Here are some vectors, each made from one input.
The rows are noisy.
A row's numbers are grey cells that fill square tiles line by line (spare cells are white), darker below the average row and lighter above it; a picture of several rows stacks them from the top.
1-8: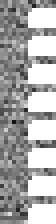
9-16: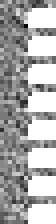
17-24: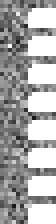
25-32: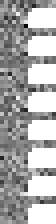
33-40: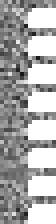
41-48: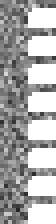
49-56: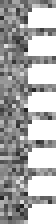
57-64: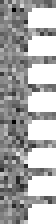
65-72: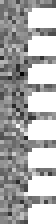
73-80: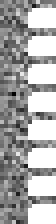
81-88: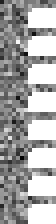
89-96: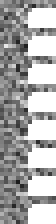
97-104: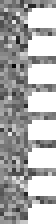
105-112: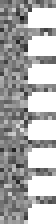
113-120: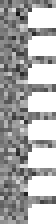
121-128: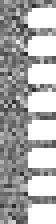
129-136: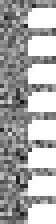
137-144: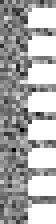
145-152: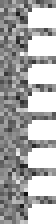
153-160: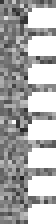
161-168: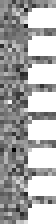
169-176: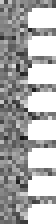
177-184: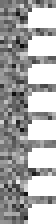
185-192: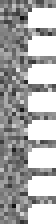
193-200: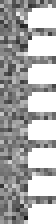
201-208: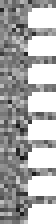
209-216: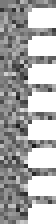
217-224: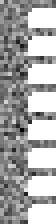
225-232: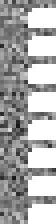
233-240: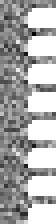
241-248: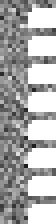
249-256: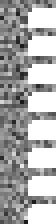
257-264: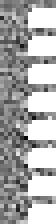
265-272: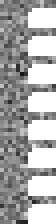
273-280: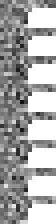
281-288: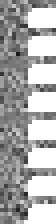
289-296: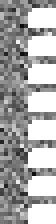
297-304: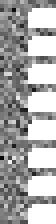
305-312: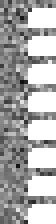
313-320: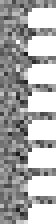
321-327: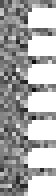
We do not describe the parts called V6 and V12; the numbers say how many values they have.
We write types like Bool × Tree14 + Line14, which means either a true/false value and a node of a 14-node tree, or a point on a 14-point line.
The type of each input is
(Bool × V6 × V6 + Label7 × V12) × Line13.
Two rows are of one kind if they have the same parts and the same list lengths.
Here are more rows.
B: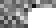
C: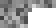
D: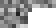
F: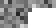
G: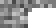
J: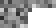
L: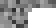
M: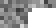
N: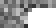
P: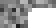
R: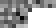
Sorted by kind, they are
B, L, P
C, D, F, G, J, M, N, R

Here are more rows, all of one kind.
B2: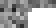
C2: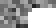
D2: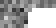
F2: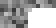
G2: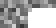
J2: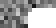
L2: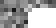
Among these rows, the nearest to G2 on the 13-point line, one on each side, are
B2 and C2.
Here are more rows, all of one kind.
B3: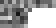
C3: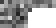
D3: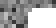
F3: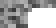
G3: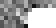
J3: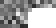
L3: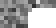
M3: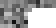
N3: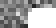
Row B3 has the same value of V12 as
C3 and G3.
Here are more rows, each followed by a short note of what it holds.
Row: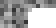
one of 7 labels, a point on a 13-point line and a value of V12
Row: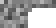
a point on a 13-point line, a true/false value and two values of V6
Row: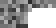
one of 7 labels, a point on a 13-point line and a value of V12
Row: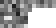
one of 7 labels, a point on a 13-point line and a value of V12
